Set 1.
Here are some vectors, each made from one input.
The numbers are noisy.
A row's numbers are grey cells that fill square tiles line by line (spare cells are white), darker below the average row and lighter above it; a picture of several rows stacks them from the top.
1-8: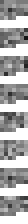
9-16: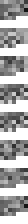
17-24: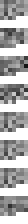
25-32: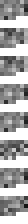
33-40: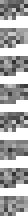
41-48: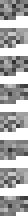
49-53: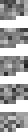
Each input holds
a point on a 9-point line.
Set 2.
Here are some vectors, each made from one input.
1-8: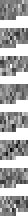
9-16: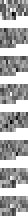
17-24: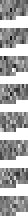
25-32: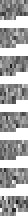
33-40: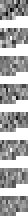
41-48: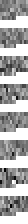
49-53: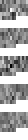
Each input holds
a point on a 9-point line.
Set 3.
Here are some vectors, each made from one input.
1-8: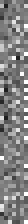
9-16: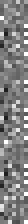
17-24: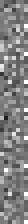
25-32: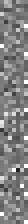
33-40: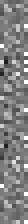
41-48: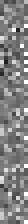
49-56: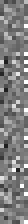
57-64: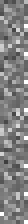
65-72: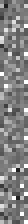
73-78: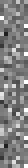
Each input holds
a point on an 11-point line.
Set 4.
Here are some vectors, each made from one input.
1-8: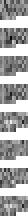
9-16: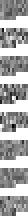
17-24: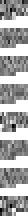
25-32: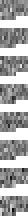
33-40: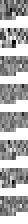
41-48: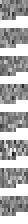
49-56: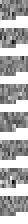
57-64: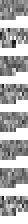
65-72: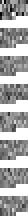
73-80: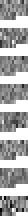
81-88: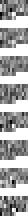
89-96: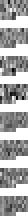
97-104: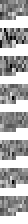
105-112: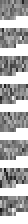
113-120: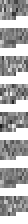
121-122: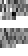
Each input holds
a point on a 16-point circle.
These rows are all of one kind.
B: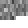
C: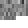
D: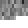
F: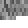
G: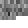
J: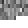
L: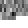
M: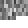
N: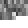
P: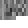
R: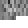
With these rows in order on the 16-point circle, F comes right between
G and N.
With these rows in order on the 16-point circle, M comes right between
J and R.
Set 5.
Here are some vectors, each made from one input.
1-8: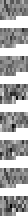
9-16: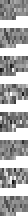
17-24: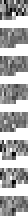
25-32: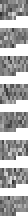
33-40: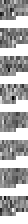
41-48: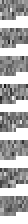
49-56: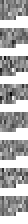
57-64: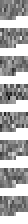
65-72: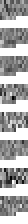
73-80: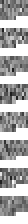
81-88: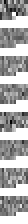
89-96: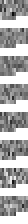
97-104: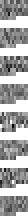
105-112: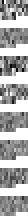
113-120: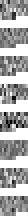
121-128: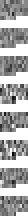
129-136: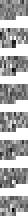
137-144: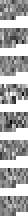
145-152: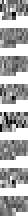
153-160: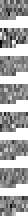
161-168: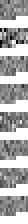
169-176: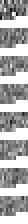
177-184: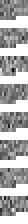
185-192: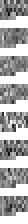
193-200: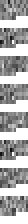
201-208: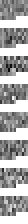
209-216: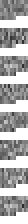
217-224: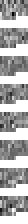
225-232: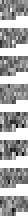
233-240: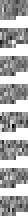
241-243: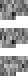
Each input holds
a point on a 16-point circle.
